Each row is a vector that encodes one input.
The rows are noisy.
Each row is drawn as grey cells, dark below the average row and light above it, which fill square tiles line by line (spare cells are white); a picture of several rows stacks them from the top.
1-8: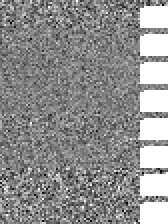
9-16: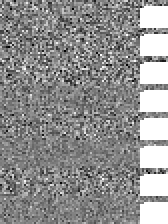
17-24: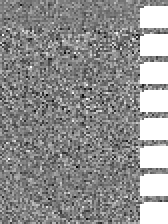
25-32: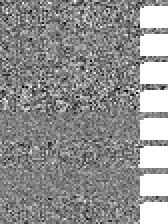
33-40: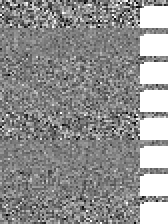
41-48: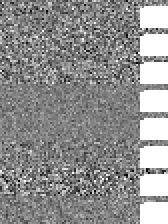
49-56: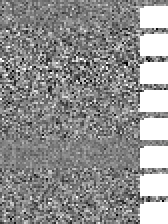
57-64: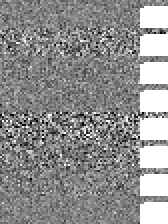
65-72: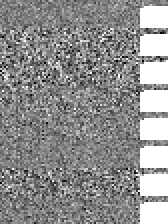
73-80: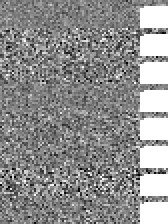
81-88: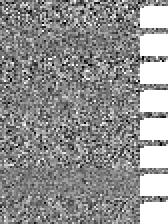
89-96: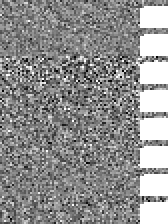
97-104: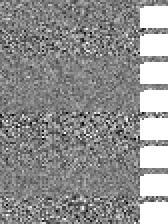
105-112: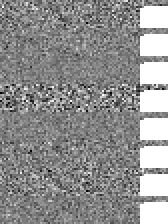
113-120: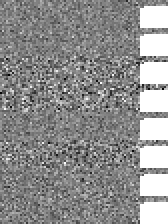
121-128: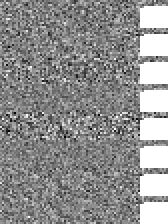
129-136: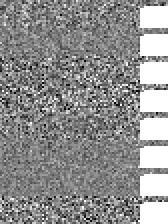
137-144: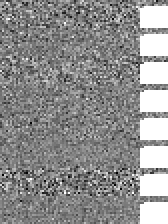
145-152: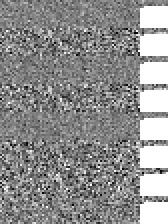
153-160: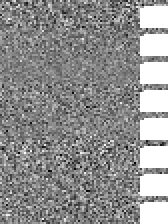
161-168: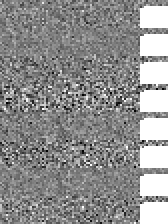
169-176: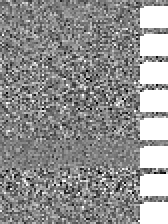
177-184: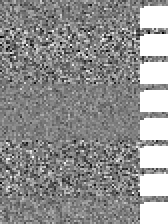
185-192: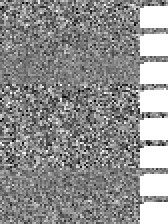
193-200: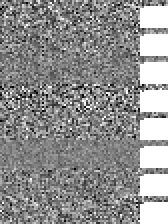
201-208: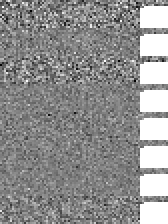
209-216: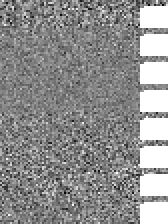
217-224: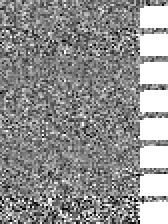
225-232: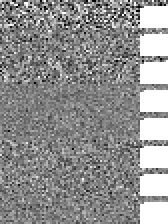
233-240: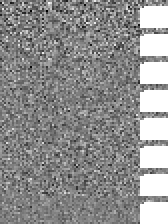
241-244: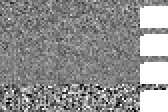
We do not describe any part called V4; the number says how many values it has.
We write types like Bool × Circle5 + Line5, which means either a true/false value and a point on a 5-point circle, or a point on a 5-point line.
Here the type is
Bool × V4 + List3(Line5 × Line7).
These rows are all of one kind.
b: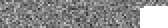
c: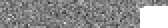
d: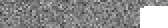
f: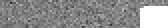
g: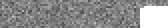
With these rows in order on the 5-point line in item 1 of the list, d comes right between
f and g.
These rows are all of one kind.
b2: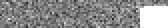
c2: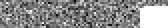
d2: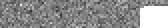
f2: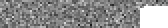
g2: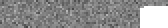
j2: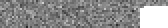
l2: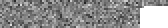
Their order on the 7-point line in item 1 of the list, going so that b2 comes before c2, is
d2, f2, b2, l2, c2, j2, g2.
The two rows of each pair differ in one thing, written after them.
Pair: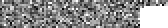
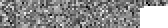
the value of V4
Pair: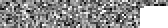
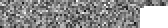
the value of V4
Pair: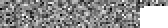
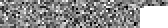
the true/false value
